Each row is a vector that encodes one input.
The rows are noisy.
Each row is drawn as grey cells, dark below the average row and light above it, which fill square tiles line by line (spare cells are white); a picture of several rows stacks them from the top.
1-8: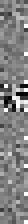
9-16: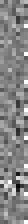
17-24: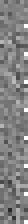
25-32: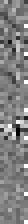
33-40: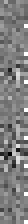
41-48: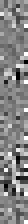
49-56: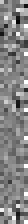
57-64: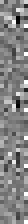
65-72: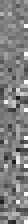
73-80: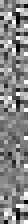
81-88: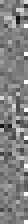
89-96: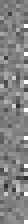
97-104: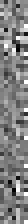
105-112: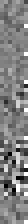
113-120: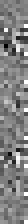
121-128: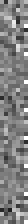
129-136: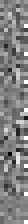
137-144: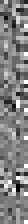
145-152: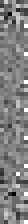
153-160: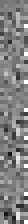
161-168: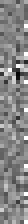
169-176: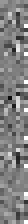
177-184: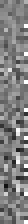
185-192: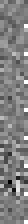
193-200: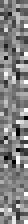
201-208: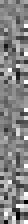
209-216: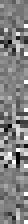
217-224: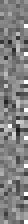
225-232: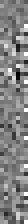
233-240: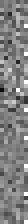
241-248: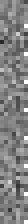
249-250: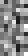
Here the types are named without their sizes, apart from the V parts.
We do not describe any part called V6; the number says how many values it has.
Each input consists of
a list of items, each a point on a circle and a value of V6.
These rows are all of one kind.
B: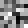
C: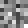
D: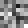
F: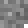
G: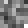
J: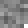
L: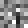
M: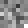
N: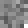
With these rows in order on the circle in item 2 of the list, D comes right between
G and J.
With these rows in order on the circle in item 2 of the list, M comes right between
B and N.
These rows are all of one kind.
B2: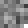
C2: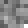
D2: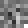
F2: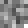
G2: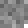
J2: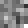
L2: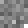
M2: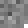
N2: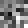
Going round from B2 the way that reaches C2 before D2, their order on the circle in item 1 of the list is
B2, M2, C2, L2, N2, F2, D2, J2, G2.
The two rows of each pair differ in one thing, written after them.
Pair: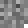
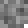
the place on the circle in item 2 of the list
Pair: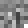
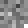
the place on the circle in item 2 of the list
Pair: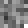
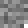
the place on the circle in item 2 of the list
